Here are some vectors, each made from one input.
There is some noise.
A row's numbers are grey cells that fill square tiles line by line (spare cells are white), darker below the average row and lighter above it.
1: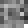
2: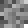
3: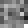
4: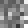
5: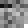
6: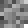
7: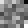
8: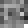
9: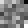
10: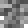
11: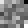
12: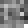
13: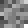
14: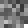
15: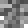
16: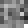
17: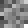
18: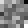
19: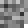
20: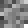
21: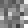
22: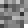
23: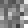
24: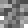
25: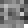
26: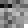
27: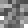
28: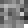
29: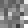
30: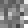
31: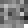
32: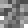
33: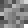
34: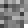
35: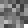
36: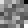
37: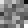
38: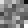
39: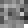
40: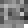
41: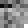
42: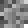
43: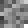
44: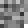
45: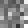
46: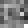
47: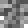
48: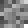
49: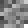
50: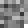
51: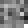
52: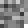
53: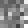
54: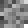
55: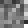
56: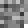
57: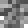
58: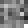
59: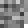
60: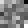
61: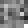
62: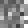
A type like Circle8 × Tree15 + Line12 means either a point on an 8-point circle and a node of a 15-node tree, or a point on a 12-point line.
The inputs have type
Bool × Label5.
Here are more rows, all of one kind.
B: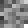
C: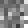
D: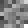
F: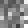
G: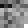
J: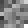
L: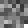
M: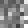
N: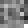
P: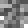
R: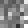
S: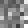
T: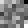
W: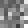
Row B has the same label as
D, J and N.
